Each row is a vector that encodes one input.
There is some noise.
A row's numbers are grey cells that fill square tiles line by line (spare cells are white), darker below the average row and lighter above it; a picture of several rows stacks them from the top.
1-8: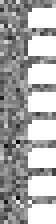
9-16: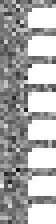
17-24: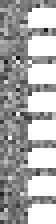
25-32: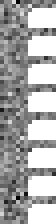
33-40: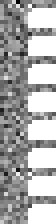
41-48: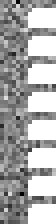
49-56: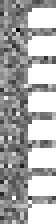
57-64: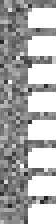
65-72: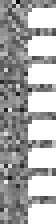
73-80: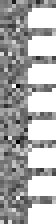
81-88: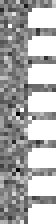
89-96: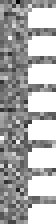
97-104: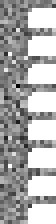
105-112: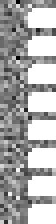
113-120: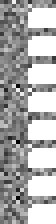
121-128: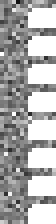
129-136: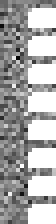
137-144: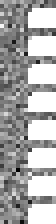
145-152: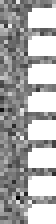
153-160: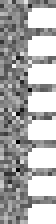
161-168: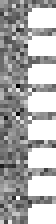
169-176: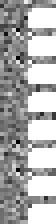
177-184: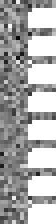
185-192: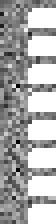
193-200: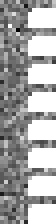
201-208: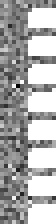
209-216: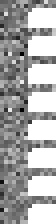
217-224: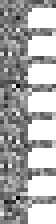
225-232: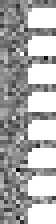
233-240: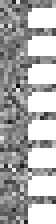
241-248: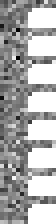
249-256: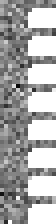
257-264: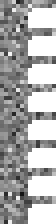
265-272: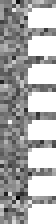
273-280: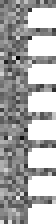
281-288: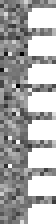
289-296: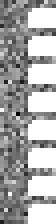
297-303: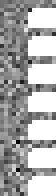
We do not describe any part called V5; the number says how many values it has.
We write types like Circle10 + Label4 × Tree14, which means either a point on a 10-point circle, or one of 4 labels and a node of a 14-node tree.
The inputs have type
Bool × Bool × Bool × List2(V5) + Label11.
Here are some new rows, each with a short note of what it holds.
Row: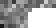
three true/false values, together with a list of one item
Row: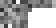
three true/false values, together with the empty list
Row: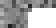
three true/false values, together with a list of two items
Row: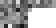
three true/false values, together with the empty list
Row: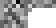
one of 11 labels
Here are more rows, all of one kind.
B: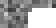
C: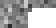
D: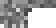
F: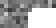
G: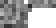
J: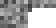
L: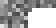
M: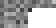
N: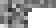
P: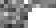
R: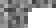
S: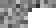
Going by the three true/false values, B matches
F, P and R.
